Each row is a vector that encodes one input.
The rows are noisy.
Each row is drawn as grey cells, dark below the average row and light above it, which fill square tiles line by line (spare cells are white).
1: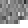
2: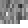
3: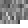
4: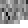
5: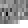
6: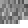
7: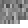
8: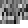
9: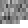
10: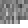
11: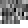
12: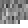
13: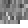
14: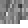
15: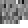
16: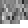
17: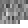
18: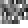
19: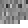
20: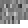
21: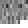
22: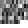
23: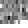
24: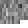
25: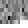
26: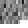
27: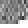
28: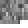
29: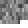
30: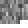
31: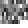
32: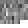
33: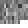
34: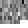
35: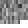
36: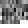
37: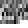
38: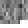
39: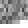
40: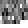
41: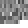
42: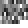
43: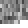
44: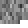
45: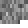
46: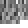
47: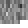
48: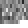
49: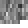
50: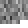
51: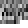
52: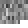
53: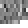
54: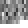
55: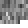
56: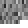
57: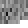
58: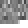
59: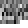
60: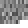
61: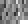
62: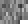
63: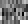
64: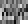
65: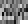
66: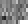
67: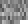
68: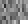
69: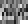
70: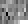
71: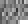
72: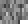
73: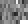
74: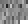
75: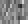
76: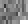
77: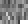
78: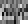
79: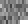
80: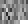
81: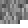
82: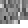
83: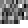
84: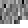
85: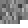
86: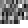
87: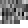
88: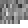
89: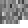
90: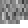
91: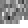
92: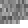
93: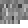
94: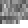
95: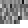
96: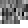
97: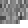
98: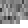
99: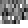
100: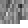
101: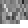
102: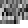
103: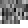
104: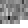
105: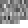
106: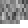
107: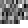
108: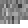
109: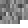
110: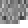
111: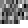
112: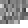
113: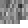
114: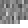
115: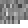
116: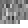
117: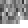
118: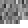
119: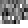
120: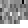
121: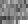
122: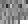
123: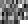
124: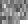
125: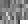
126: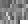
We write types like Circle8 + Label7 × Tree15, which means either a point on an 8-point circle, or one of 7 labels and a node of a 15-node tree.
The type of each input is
Label5 + Line9 × (Tree12 + Unit).
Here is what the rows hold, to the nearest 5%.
About 20% of them hold one of 5 labels. The rest hold a point on a 9-point line, together with either a fixed value, or a node of a 12-node tree.
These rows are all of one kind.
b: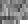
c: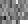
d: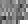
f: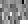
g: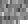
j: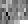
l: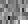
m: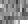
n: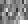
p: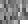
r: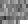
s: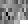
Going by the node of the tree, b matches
c, d, g and r.
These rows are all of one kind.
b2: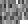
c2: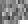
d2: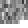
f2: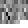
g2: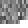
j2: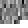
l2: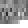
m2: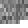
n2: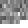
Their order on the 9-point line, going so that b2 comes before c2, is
b2, j2, g2, m2, l2, c2, n2, f2, d2.
